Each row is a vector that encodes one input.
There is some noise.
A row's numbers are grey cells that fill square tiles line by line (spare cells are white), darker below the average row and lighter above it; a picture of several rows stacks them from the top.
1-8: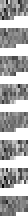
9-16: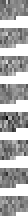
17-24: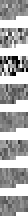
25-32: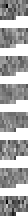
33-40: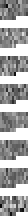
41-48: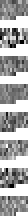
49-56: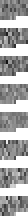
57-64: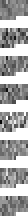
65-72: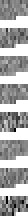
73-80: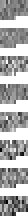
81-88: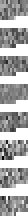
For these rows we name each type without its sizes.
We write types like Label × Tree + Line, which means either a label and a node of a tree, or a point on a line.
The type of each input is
List(Bool × Line).
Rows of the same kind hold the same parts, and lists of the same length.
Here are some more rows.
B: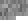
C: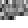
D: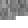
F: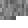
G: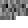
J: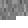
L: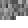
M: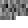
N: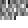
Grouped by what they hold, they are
B, D, F, J, L, N
C
G, M

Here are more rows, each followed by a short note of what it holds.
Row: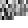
the empty list
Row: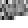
the empty list
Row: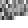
the empty list
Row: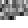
the empty list
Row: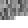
a list of two items
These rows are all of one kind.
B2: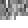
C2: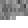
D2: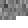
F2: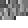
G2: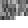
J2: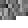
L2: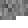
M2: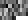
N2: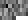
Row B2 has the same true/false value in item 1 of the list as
C2 and D2.
